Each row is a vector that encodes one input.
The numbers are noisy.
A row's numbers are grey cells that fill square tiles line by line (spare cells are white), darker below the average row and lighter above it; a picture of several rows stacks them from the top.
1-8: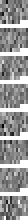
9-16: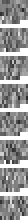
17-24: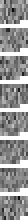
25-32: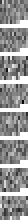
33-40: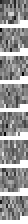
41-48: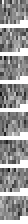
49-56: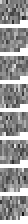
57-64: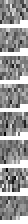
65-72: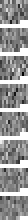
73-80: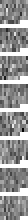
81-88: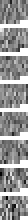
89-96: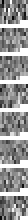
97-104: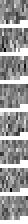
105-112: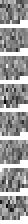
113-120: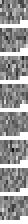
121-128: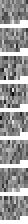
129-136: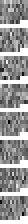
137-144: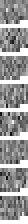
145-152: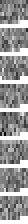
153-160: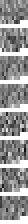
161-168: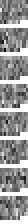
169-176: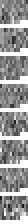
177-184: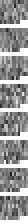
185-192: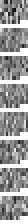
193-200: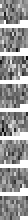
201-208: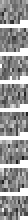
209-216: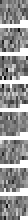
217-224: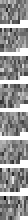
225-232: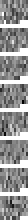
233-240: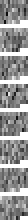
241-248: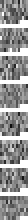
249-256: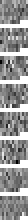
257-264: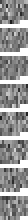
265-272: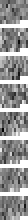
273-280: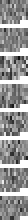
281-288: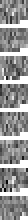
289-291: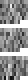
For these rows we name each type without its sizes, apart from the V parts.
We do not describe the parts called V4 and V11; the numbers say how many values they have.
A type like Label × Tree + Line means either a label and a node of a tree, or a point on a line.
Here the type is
Label × (Line + V11) + V4.
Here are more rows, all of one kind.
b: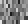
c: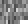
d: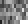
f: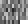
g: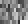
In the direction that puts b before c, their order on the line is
b, f, c, d, g.
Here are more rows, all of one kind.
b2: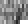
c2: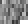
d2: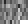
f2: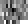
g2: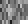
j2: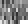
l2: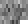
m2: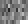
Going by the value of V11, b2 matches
g2 and j2.
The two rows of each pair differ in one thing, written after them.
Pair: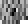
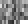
the label
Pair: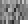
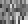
the place on the line
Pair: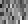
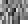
the place on the line
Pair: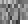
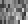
the place on the line
